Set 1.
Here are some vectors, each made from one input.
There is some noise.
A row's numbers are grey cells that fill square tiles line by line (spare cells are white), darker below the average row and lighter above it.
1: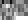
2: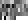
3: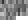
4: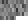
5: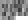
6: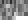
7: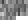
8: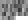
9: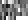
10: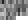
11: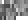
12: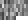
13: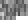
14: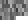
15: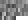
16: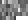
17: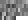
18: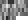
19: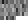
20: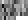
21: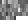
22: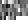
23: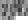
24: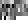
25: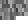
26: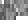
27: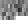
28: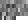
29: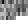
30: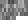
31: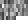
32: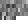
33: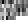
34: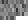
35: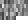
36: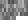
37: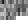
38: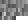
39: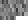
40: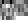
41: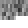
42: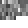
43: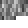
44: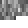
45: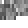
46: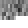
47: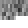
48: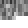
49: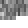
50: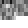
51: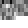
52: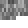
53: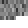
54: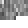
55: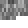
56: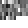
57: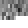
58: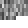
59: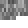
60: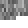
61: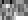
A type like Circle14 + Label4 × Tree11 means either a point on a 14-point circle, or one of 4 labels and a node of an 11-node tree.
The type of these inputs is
Circle8.
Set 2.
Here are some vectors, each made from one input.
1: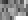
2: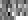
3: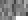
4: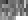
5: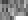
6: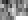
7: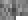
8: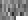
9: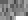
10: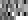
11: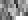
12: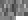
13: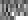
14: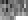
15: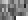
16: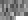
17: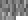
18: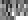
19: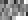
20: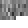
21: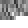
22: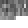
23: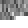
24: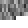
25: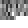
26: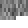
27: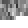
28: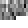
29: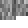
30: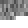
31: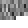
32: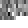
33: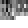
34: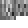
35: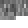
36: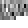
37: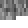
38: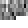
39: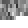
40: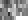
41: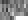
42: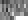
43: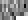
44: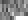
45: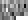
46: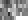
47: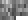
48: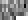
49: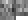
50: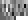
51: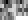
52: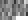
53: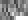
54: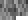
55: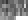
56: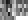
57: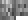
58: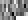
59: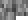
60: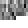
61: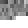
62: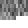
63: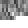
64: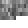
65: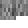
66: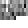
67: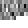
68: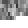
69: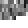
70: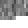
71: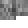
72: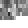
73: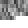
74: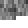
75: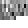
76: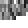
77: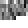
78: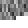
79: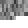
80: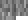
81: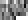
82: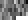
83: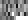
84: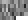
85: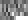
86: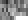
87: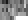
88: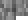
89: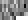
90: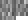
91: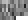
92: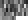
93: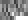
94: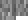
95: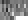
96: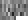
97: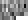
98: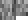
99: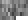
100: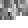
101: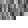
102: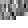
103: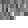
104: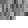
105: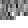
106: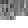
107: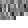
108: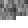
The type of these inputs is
Line12.
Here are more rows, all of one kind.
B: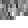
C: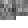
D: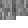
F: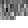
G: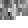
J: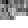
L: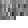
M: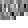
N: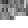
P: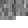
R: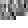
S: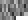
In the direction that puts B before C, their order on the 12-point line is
G, B, J, N, F, P, D, C, L, S, M, R.
